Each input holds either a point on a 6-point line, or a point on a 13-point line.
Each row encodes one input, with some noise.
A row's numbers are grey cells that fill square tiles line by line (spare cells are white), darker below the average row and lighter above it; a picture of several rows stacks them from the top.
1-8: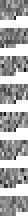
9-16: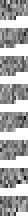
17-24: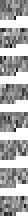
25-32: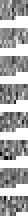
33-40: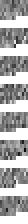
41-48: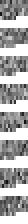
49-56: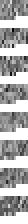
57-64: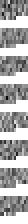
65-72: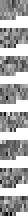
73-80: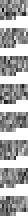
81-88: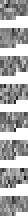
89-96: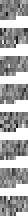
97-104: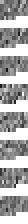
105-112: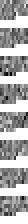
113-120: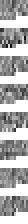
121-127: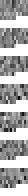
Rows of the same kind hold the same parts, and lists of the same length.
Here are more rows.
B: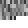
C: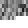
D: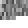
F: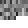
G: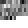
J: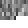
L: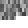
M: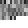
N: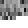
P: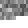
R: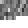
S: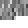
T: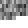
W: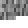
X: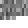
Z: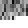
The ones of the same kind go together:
B, F, G, J, M, N
C, D, L, P, R, S, T, W, X, Z

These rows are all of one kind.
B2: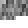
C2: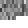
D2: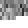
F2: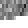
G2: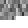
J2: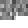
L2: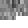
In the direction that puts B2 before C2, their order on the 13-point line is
J2, L2, G2, B2, F2, D2, C2.
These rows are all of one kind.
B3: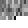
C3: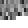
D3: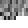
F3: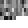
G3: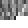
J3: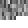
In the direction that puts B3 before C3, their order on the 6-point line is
J3, B3, G3, D3, F3, C3.
